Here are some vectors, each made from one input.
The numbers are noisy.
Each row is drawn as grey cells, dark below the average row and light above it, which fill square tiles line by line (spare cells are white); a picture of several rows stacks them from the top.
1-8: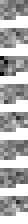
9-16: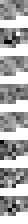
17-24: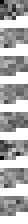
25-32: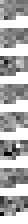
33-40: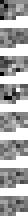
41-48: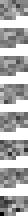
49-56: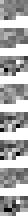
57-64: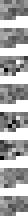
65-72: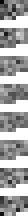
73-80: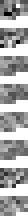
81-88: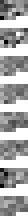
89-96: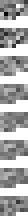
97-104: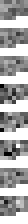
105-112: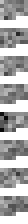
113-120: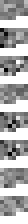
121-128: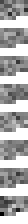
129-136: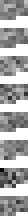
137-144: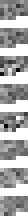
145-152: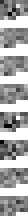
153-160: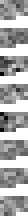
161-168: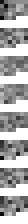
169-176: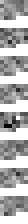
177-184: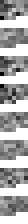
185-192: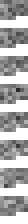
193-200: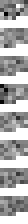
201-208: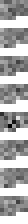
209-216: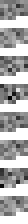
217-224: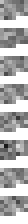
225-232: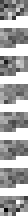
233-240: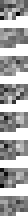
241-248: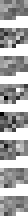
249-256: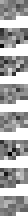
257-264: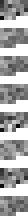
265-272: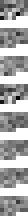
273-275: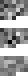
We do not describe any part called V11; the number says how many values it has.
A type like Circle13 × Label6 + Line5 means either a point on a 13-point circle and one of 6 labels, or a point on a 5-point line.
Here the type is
Bool × Circle20 + V11.
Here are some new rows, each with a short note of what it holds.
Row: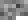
a point on a 20-point circle and a true/false value
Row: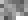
a point on a 20-point circle and a true/false value
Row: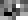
a value of V11
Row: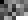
a value of V11
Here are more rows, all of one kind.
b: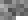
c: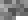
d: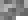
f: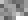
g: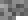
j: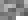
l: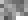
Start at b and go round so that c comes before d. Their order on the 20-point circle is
b, c, d, l, j, f, g.
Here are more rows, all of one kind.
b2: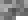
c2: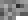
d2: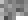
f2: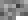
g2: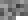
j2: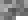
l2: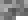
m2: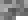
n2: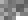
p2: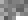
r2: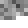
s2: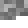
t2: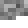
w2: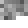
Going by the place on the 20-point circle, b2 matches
d2, j2, l2 and m2.
